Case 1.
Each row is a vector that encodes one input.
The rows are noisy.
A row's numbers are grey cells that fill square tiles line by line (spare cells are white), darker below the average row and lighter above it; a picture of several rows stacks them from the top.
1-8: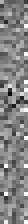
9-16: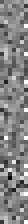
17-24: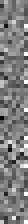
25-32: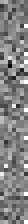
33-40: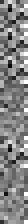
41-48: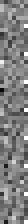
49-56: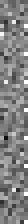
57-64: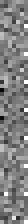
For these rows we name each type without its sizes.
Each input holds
either a fixed value, or four true/false values.
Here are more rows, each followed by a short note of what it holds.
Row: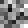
a fixed value
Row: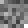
four true/false values
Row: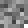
four true/false values
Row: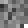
four true/false values
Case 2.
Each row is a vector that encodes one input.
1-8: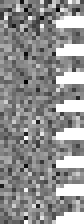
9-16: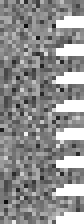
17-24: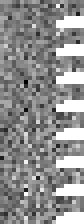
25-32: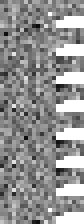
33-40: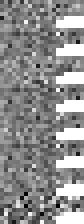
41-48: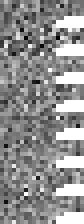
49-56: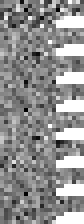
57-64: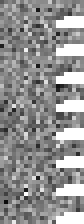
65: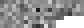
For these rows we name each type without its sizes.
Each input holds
either a fixed value, or a node of a tree.
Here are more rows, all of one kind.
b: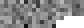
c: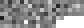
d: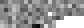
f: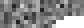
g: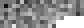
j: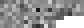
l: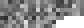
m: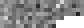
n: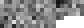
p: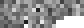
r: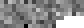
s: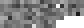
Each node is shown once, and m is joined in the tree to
b, j and s.
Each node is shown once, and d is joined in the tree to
j.
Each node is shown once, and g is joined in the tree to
b.
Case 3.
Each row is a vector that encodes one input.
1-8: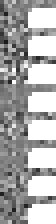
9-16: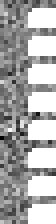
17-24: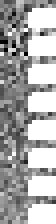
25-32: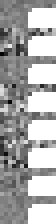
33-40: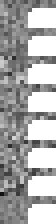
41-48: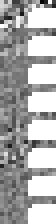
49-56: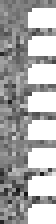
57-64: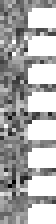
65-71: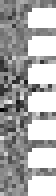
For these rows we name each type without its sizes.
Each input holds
three true/false values.
